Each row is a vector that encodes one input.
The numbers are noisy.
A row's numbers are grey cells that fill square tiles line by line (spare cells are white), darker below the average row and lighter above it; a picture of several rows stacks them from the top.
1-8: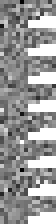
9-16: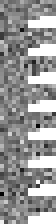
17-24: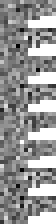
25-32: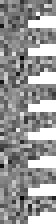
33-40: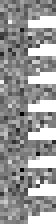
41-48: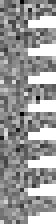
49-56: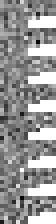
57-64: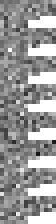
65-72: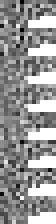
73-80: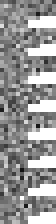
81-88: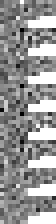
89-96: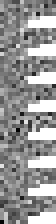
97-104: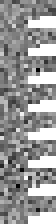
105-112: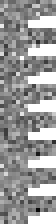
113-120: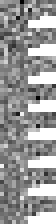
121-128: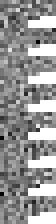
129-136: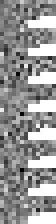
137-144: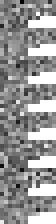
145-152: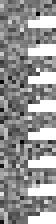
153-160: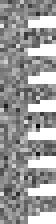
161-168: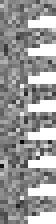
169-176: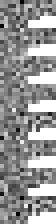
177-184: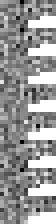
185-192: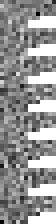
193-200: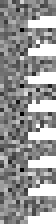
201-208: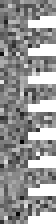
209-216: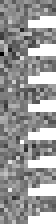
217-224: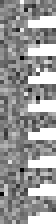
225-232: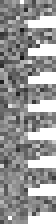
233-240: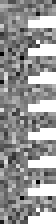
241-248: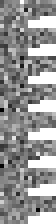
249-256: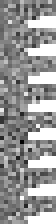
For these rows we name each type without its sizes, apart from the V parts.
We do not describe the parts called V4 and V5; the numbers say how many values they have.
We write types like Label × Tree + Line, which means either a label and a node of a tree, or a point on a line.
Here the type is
(Bool × Bool × Bool × Circle + V4 × V5) × Line.
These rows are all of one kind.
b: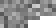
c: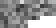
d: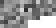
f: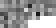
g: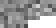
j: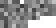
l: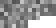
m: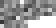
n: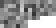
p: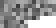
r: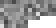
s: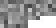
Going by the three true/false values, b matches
c and p.
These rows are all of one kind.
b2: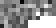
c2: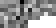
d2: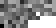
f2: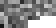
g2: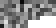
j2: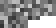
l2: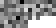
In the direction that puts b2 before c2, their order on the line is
j2, f2, d2, b2, c2, g2, l2.
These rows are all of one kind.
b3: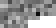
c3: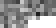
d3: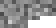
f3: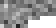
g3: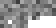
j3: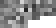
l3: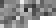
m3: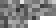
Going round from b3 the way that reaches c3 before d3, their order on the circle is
b3, f3, l3, c3, j3, g3, m3, d3.
